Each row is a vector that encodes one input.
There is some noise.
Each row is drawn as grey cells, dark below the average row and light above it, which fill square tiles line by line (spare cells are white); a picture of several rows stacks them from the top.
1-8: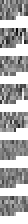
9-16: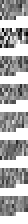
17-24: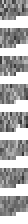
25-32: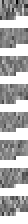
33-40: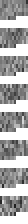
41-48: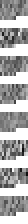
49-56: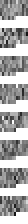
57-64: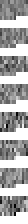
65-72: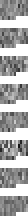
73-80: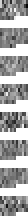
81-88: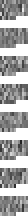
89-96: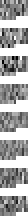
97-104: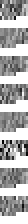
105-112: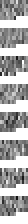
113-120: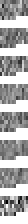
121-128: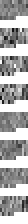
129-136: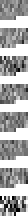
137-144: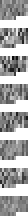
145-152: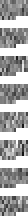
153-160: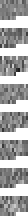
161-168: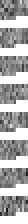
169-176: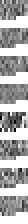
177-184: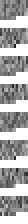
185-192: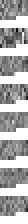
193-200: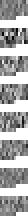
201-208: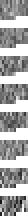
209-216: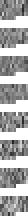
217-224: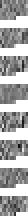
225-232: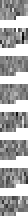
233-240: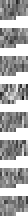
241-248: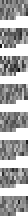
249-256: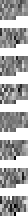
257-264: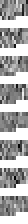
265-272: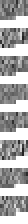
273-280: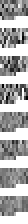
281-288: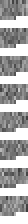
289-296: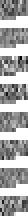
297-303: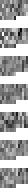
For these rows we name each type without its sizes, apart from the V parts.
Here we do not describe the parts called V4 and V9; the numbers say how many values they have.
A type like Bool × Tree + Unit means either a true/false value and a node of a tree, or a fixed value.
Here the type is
(Line + V4) × (Line + V9) + Tree.
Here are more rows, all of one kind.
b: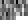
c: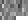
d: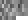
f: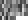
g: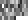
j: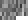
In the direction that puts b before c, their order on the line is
g, f, d, b, c, j.
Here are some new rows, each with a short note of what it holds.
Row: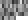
a value of V4 and a value of V9
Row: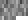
a point on a line and a value of V4
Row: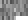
a point on a line and a value of V9
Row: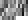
a node of a tree
